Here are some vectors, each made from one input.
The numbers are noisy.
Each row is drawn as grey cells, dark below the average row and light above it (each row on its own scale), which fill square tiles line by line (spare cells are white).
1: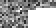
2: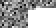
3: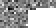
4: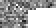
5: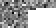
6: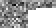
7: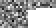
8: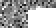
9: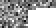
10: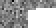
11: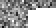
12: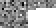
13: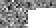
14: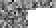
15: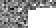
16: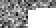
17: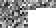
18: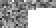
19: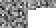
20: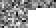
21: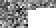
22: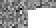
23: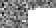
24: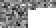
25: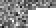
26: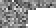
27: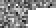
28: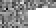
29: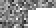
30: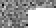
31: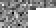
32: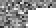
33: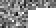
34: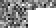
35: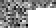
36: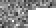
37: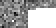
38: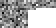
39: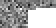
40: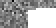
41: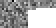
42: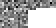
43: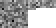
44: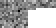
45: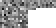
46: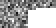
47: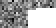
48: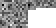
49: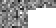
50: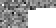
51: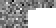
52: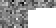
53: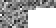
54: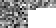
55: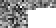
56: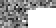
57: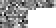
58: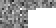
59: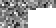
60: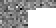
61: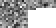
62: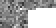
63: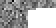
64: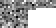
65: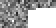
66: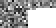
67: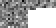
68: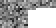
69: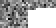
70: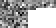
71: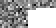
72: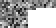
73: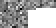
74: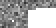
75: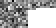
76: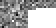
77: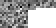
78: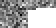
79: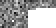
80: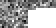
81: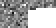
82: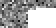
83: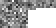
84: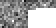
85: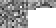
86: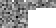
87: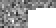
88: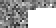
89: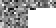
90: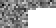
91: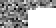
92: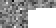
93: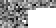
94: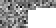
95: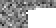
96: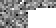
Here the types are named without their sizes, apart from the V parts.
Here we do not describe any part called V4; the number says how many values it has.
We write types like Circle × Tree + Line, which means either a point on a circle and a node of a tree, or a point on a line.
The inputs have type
(Bool × Bool × Bool + Unit) × Label × V4.
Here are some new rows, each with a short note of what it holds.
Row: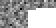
a label and a value of V4
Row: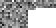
a label and a value of V4
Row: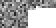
a label and a value of V4
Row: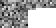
a label and a value of V4
